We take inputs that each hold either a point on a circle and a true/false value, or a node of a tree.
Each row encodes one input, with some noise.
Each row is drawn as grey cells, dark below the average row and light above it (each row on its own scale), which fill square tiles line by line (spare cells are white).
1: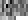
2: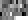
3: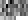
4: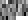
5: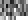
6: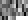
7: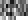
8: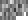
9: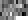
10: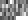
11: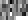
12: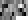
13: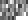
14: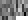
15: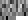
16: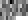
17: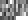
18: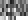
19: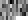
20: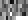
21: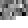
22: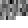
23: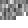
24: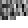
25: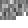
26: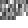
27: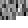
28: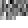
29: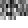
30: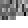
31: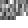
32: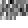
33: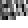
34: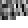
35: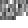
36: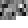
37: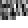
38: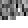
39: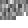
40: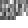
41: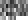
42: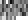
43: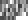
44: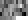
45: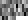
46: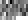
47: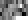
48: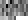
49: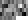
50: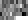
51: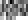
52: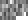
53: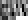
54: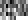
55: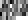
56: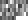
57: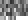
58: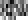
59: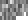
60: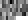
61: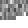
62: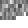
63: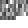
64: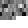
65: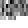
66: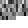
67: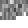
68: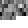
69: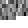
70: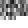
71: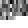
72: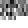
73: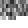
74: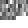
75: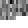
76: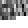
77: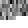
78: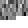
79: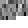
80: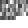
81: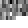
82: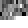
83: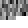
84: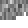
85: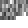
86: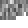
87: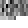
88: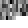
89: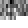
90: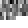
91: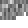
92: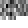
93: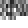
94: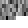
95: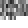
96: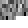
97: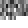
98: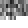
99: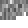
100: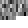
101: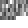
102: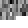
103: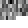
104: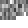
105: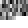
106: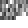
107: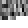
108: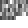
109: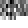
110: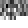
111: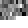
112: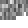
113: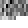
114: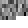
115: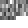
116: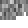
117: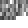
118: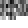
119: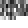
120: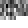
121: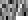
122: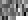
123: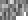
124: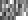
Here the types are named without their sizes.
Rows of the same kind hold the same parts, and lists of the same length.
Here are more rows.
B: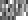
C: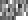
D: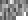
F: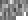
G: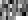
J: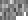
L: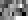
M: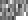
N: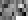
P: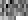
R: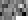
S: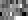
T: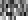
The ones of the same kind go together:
B, C, D, F, J, M
G, L, N, P, R, S, T

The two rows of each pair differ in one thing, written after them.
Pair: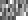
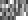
the place on the circle
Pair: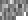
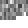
the place on the circle
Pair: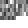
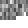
the true/false value
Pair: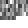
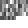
the place on the circle
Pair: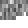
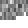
the place on the circle
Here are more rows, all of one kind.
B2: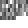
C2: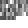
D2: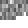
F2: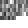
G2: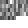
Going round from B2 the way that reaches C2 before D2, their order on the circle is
B2, G2, F2, C2, D2.
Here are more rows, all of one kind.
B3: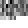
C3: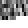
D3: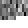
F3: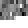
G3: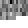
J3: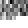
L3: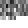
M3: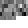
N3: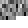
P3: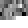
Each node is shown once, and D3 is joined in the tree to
C3 and N3.
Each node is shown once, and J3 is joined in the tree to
B3 and G3.
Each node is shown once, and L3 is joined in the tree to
B3.
